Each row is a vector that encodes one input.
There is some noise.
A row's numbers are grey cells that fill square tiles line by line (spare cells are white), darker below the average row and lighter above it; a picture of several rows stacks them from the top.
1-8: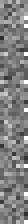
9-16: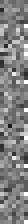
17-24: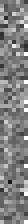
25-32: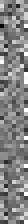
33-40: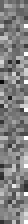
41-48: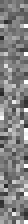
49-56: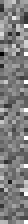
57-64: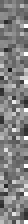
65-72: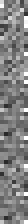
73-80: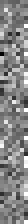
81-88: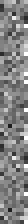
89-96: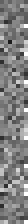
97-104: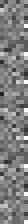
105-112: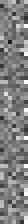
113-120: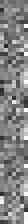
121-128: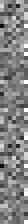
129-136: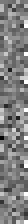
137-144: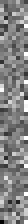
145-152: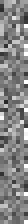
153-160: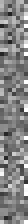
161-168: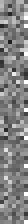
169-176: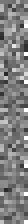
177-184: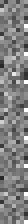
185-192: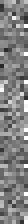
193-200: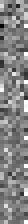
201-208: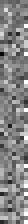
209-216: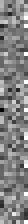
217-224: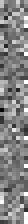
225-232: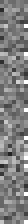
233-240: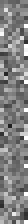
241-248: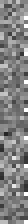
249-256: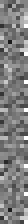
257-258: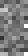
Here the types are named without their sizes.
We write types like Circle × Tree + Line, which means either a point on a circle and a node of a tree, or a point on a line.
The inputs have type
Line + Tree.
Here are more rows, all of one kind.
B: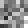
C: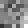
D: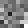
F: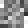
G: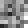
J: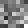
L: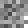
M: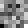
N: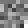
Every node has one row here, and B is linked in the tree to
F and L.
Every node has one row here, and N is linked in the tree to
C.
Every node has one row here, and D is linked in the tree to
J.
